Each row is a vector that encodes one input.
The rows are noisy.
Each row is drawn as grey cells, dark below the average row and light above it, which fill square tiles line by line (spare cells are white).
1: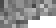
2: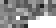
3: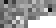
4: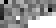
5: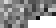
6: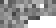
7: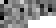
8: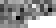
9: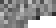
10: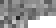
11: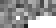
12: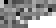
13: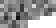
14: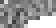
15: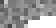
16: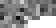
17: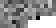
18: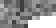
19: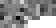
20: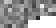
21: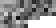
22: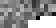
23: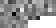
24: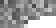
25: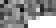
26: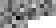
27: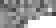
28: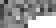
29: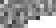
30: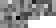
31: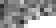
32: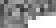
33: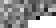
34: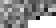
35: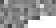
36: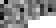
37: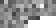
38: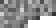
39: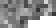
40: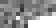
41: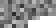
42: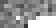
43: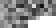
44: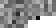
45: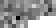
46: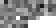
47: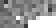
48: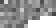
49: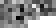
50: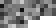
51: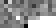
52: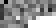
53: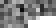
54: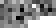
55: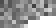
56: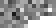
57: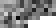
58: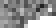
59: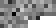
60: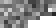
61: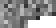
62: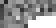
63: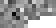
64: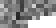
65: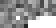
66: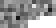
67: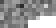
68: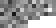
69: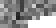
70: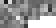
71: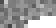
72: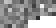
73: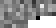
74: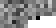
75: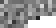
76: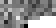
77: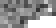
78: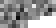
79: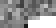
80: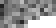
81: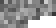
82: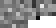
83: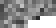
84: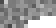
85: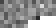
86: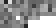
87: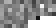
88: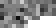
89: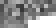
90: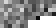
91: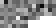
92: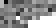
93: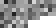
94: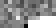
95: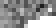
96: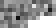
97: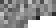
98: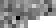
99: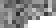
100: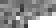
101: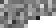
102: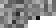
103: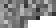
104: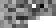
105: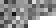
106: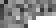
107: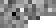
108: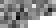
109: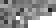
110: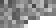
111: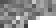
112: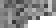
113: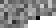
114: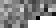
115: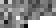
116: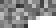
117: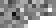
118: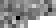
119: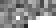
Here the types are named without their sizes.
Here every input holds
a node of a tree, together with either a point on a circle, or a point on a line.
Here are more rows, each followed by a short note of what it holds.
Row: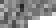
a point on a line and a node of a tree
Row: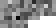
a point on a line and a node of a tree
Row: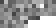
a point on a circle and a node of a tree
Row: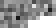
a point on a line and a node of a tree
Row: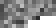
a point on a circle and a node of a tree
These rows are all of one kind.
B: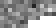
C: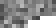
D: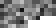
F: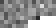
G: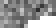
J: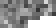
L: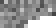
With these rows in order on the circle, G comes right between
C and L.
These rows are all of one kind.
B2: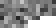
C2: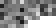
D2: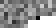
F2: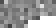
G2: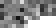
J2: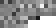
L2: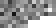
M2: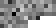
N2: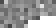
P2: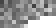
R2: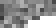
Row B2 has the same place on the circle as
F2, N2 and R2.
